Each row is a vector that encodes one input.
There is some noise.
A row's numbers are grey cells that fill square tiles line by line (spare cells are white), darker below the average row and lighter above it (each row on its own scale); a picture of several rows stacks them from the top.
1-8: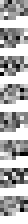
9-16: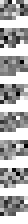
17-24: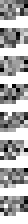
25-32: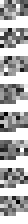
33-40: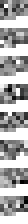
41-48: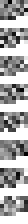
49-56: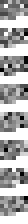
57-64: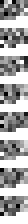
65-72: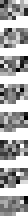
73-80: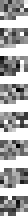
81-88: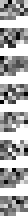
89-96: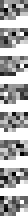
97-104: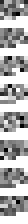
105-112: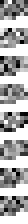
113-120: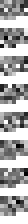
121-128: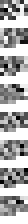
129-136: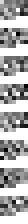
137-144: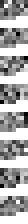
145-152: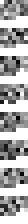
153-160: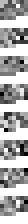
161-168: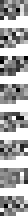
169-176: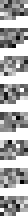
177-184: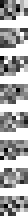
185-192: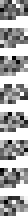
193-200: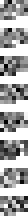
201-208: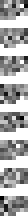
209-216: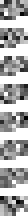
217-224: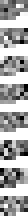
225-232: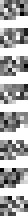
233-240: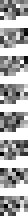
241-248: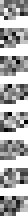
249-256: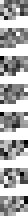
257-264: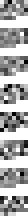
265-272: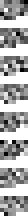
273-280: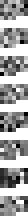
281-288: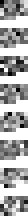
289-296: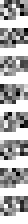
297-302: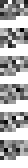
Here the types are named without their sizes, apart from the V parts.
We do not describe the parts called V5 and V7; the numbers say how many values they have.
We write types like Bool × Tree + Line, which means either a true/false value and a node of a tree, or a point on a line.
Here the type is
Bool × V7 + (Circle + Unit) × V5.
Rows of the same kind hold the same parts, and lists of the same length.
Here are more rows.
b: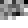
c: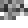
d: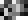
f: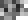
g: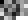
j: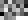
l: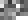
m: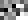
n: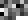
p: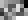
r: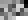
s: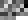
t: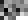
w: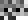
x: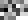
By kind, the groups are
b, g, l, p, r, s, t
c, f, m, x
d, j, n, w

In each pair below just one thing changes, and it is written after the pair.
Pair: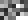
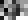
the value of V5
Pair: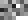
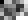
the value of V5
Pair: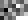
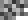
the place on the circle
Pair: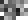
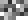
the place on the circle
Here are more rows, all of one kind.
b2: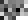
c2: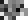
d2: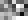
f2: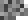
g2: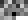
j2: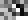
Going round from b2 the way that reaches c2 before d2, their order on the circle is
b2, c2, f2, d2, g2, j2.
